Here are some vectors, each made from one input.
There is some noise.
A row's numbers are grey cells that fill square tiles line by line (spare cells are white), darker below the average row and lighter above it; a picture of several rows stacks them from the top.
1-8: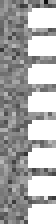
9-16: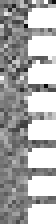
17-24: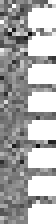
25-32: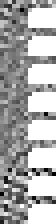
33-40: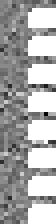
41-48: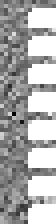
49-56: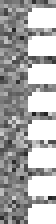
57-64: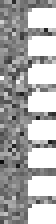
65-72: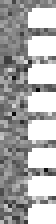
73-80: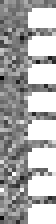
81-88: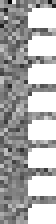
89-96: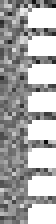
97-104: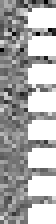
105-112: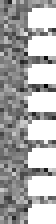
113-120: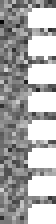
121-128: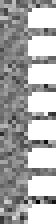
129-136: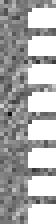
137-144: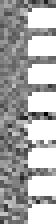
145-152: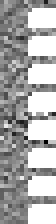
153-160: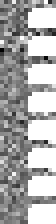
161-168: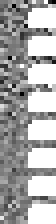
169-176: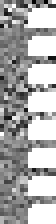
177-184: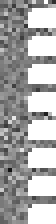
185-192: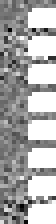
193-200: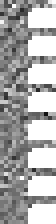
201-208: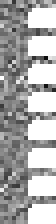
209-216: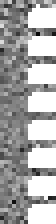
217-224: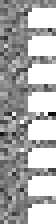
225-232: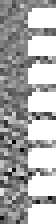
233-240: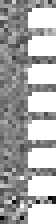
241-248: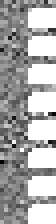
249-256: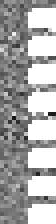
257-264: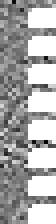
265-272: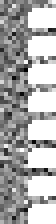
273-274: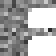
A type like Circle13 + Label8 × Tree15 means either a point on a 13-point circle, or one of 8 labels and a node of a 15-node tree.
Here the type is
Bool × Bool × Bool × Label9 + List2(Line4).
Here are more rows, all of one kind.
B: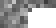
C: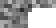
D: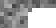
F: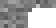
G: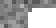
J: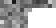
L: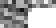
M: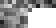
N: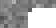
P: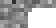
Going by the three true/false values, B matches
C, F, M and N.
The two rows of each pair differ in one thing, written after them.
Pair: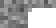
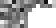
one of the three true/false values
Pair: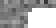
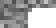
one of the three true/false values
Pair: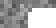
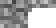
the label
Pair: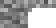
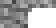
one of the three true/false values
